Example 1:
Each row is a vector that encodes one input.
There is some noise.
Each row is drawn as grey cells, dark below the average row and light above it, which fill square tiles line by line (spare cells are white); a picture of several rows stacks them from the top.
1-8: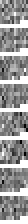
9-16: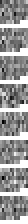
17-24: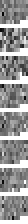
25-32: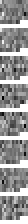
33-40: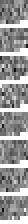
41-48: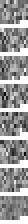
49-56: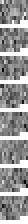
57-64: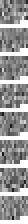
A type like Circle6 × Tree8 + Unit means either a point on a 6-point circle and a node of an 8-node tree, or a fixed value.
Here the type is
Line4 × (Tree9 + Unit).
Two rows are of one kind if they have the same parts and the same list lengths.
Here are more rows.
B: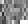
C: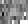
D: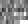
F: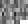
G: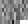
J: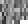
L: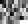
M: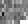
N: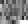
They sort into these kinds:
B, C, F, J, M
D, G, L, N

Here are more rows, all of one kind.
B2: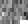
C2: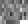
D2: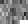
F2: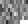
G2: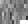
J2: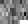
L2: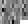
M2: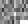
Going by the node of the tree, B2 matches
D2 and J2.
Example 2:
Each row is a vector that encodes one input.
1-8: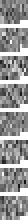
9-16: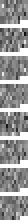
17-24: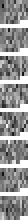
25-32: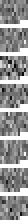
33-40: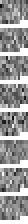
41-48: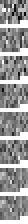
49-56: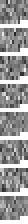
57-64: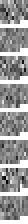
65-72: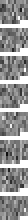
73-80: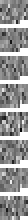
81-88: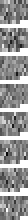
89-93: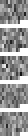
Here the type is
Line6 × (Tree11 + Unit).
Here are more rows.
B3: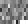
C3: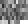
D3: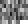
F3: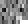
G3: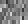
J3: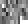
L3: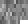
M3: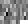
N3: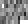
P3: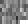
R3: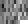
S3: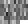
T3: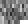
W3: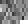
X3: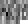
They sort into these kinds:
B3, C3, D3, M3, P3, R3, S3, T3, X3
F3, G3, J3, L3, N3, W3

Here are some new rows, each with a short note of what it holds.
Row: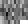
a point on a 6-point line and a node of an 11-node tree
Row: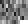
a point on a 6-point line and a node of an 11-node tree
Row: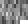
a point on a 6-point line
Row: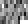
a point on a 6-point line
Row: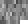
a point on a 6-point line
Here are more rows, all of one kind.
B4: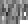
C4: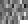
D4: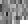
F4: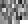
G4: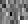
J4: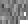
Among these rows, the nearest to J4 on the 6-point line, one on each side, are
B4 and C4.
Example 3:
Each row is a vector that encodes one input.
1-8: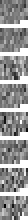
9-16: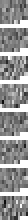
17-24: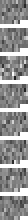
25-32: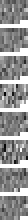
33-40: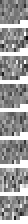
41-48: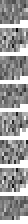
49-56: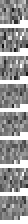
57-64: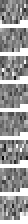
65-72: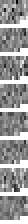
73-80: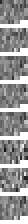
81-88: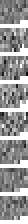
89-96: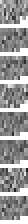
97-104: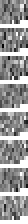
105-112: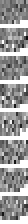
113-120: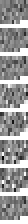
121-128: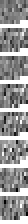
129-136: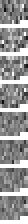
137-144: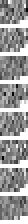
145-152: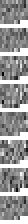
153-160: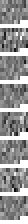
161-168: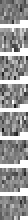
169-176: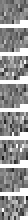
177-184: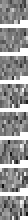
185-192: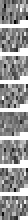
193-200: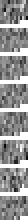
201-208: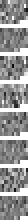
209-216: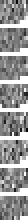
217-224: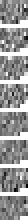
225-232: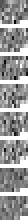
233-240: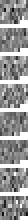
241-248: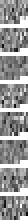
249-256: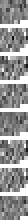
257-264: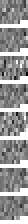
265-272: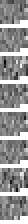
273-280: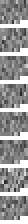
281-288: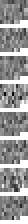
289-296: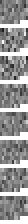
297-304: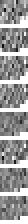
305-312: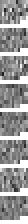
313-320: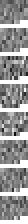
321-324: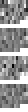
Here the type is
Bool × Bool × Bool × Bool × (Circle8 + Unit).
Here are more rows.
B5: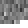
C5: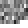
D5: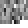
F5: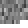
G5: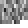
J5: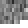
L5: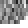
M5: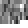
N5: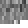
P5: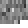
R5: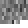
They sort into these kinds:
B5, F5, J5, N5, P5, R5
C5, D5, G5, L5, M5

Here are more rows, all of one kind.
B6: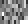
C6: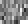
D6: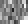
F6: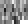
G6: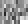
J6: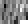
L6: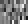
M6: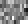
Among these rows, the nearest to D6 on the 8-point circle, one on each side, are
B6 and G6.
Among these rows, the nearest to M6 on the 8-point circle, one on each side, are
B6 and C6.
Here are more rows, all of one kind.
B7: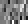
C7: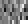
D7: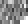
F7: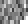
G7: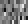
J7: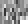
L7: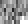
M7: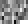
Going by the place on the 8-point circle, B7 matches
C7 and G7.
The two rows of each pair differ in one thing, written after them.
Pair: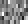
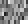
one of the four true/false values
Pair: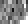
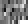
the place on the 8-point circle
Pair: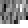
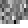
the place on the 8-point circle
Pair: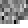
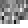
one of the four true/false values
